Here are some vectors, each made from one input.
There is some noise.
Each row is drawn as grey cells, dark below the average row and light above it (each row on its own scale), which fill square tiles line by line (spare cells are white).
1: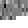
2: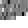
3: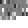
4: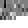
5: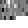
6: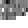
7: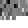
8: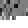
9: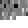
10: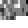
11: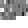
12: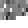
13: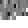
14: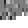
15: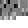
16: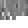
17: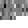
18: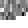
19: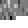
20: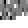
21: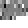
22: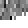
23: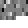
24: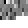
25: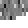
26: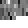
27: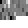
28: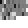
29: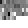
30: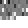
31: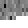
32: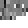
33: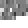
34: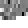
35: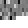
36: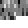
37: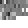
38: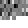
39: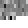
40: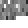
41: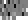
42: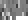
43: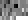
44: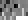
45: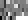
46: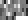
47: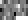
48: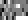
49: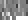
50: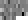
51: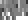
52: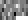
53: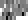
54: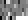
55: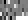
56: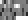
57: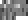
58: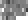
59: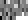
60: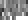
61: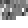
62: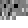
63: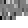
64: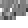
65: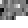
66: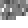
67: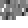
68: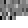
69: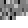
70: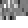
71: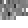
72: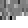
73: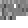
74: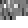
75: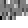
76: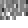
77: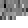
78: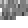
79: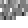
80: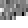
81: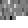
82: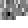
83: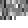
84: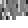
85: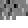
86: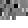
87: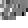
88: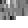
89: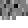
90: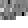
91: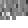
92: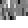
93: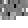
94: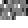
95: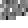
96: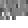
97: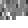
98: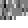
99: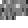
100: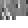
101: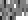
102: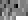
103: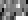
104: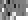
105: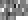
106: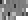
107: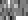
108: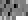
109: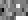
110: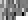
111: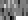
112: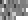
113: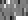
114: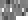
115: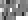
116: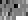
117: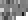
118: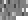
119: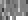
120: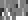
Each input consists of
a point on a 9-point circle.
